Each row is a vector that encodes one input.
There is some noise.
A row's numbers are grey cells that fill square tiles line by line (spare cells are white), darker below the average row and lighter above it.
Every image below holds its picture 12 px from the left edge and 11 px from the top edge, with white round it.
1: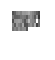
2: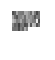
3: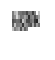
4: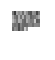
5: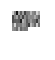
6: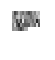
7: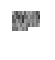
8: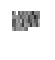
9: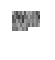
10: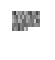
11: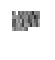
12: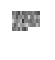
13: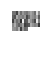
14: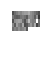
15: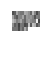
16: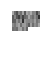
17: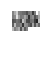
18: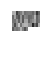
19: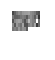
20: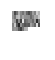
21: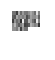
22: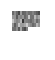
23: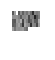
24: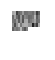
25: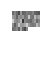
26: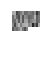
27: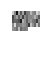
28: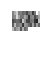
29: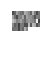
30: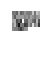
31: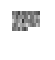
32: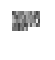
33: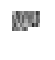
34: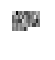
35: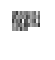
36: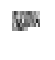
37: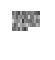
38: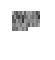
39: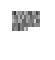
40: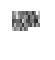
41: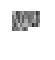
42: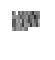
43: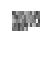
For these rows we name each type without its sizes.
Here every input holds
a true/false value, together with either a point on a circle, or a fixed value.
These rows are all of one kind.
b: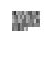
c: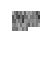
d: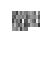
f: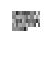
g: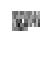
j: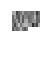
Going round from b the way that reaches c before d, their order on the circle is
b, f, j, c, d, g.
